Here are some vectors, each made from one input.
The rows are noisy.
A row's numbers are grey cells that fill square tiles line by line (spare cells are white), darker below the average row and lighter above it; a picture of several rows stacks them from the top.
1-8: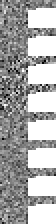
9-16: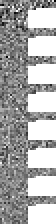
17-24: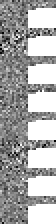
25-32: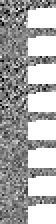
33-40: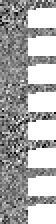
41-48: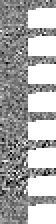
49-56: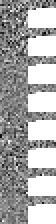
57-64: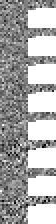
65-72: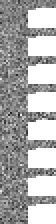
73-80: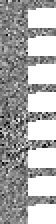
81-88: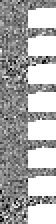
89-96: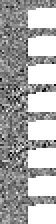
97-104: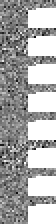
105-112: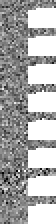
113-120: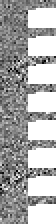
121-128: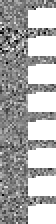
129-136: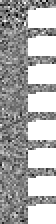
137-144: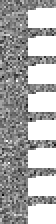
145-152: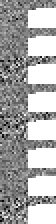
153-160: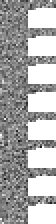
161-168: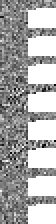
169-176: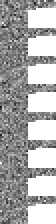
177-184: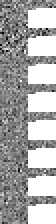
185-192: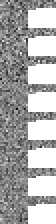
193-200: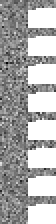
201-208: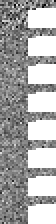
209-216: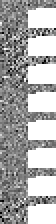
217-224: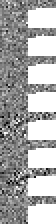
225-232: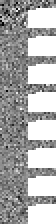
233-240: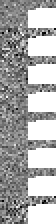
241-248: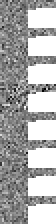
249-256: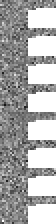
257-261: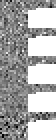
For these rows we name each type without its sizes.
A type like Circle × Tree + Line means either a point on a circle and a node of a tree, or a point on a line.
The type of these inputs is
(Bool × Bool × Bool + Unit) × Circle + Line.
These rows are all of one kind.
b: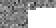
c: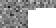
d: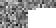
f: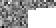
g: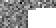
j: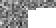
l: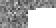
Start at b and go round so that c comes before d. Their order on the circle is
b, f, j, g, c, d, l.
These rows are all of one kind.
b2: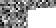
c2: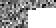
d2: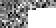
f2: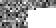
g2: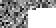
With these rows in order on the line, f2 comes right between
c2 and g2.
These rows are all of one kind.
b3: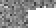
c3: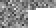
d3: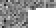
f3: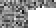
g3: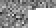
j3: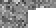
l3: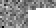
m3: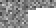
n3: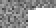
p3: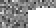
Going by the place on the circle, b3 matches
c3, g3 and l3.
